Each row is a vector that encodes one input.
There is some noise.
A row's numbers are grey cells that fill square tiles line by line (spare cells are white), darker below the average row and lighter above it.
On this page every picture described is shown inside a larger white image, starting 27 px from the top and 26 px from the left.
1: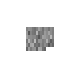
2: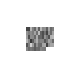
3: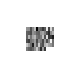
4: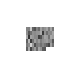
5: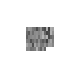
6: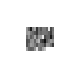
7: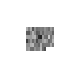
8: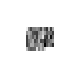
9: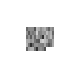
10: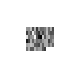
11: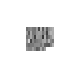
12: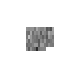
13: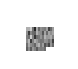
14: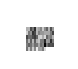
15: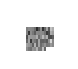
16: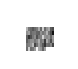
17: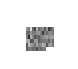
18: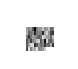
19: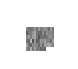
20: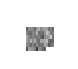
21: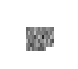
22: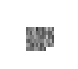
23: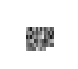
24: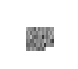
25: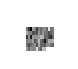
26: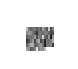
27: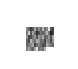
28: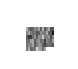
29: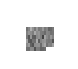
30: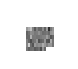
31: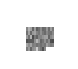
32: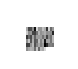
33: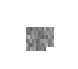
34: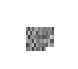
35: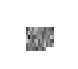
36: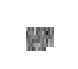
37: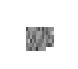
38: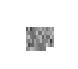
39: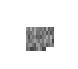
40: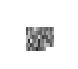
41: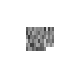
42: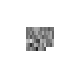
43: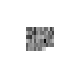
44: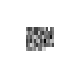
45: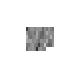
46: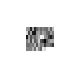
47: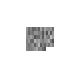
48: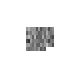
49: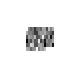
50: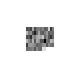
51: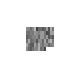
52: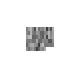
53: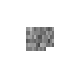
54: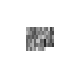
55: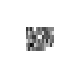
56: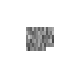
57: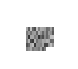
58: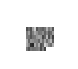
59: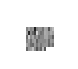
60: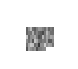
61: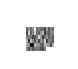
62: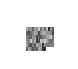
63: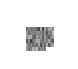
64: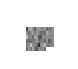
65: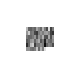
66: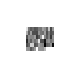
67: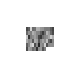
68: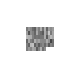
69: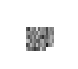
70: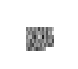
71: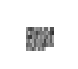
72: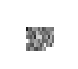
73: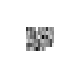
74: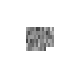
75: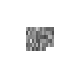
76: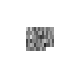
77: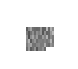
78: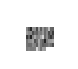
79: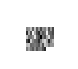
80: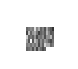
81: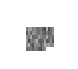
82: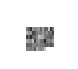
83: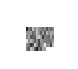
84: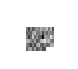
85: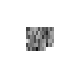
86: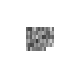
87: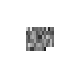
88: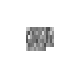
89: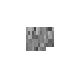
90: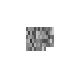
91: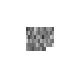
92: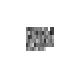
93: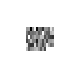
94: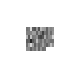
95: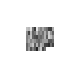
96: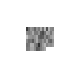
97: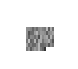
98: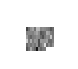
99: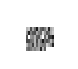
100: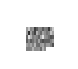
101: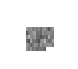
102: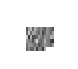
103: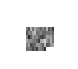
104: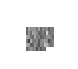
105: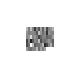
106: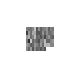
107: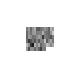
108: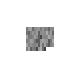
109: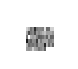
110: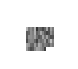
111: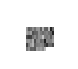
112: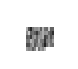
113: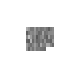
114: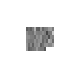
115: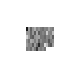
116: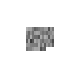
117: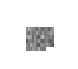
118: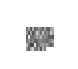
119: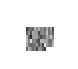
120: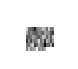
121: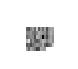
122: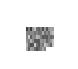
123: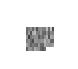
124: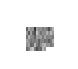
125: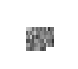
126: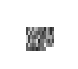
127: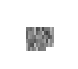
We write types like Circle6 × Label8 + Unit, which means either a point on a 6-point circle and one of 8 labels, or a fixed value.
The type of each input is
Line4 × List2(Bool × Line5).
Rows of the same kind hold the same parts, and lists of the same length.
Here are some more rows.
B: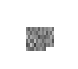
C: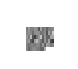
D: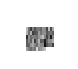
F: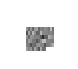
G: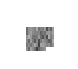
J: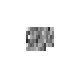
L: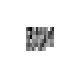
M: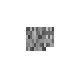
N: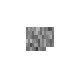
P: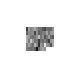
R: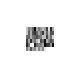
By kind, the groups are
B, C, F, M
D, L, R
G, J, N, P

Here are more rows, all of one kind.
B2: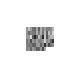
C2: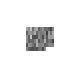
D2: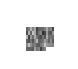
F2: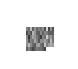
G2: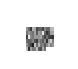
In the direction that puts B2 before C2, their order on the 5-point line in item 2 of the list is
G2, B2, D2, F2, C2.
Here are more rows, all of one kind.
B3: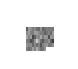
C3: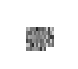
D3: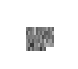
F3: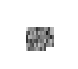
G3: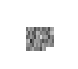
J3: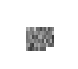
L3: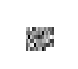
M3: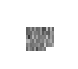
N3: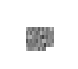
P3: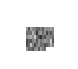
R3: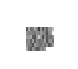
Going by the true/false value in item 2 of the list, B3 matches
N3 and P3.
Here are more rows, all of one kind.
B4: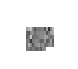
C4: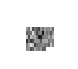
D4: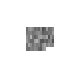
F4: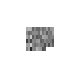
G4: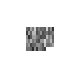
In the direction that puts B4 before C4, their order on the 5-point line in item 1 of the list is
B4, G4, D4, C4, F4.
